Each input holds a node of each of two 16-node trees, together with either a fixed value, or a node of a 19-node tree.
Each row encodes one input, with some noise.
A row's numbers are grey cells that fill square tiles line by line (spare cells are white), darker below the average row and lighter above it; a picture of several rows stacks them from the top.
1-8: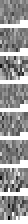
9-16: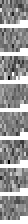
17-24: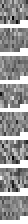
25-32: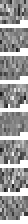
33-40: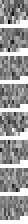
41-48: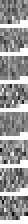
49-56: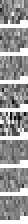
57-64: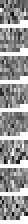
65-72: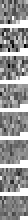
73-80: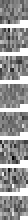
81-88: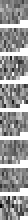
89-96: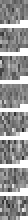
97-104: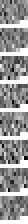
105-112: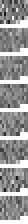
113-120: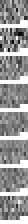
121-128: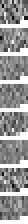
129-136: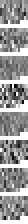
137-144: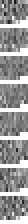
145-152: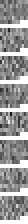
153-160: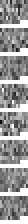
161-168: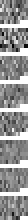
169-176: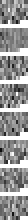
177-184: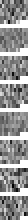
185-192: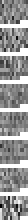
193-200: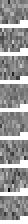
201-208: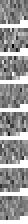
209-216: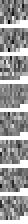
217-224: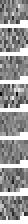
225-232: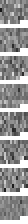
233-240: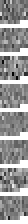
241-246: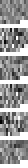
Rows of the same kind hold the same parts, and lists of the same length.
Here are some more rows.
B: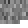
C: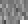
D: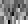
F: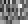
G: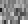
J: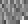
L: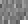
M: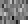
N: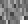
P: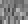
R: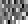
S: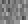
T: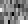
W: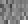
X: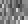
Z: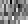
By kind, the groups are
B, F, L, M, P, R, S, W, X
C, D, G, J, N, T, Z

